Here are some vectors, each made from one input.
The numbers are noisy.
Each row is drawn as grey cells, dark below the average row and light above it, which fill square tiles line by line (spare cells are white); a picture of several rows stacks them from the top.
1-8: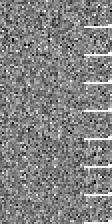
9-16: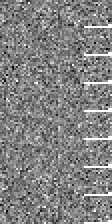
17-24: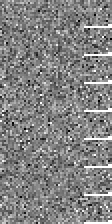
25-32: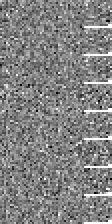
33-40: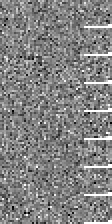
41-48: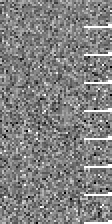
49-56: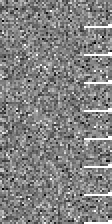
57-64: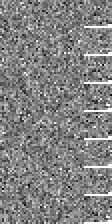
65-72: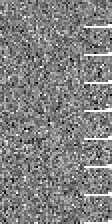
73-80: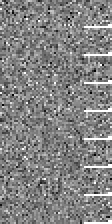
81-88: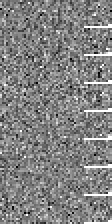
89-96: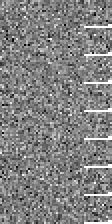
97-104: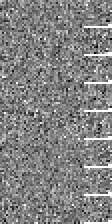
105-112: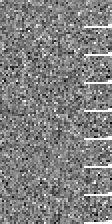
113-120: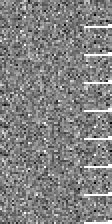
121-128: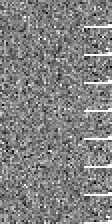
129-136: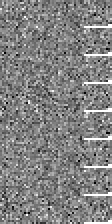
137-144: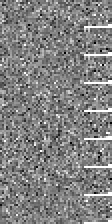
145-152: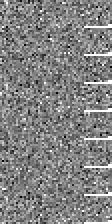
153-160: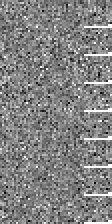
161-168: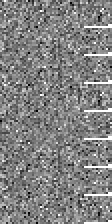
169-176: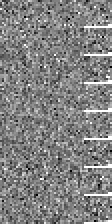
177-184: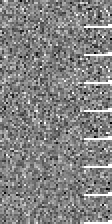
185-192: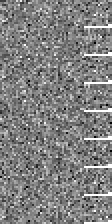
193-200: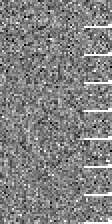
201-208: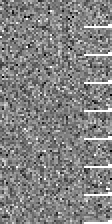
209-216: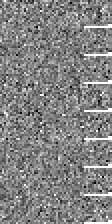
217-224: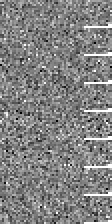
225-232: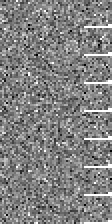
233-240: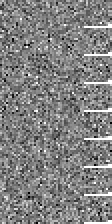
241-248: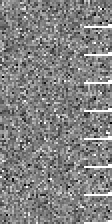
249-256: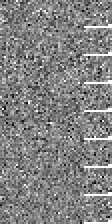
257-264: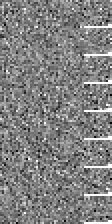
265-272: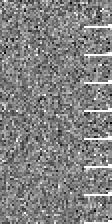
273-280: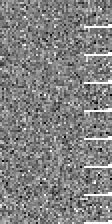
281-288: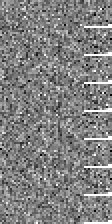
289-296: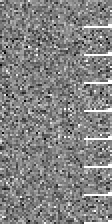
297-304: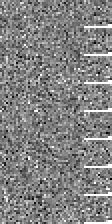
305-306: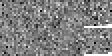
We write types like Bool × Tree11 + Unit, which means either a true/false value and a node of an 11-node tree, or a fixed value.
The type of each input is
Bool × Bool × Bool × Bool × Tree13.
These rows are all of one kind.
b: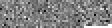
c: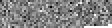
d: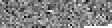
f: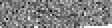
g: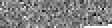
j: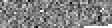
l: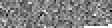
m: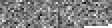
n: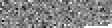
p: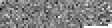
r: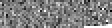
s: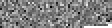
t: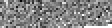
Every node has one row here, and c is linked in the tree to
j, l and s.
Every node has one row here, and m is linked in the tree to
l.
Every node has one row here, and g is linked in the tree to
b.
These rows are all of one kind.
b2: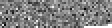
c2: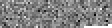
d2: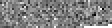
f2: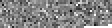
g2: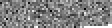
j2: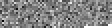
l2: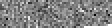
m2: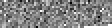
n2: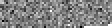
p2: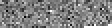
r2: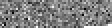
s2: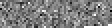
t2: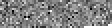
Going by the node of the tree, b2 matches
g2 and r2.
